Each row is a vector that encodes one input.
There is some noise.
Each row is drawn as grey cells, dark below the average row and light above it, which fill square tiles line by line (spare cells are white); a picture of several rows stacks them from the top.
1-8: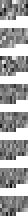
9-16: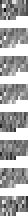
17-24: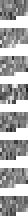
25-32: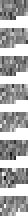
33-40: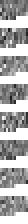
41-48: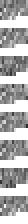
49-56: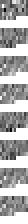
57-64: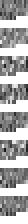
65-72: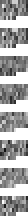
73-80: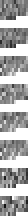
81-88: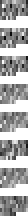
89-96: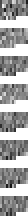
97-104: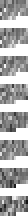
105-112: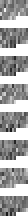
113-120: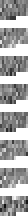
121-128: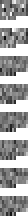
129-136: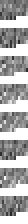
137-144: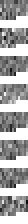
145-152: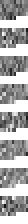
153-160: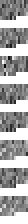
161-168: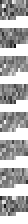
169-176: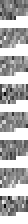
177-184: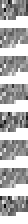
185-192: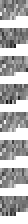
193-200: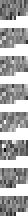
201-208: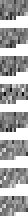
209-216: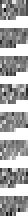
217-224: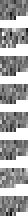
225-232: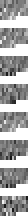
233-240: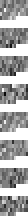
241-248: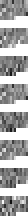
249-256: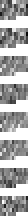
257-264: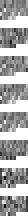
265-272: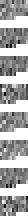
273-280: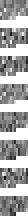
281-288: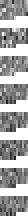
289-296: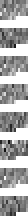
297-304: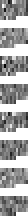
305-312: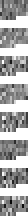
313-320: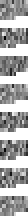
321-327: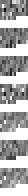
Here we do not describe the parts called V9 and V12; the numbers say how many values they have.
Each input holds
either a point on a 4-point line and a point on a 6-point line, or a point on a 14-point line, or a value of V9 and a value of V12.
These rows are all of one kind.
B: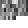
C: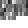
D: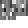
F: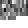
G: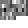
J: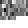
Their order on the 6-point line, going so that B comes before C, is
D, G, B, C, F, J.
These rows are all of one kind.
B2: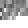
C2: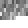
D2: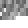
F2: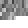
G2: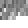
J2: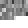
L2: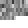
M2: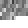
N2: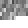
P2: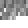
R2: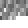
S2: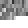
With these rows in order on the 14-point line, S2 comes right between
F2 and J2.
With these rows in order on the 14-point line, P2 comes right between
G2 and R2.
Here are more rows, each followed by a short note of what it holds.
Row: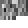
a point on a 4-point line and a point on a 6-point line
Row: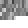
a point on a 14-point line
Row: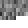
a value of V9 and a value of V12
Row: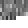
a value of V9 and a value of V12
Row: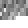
a point on a 14-point line
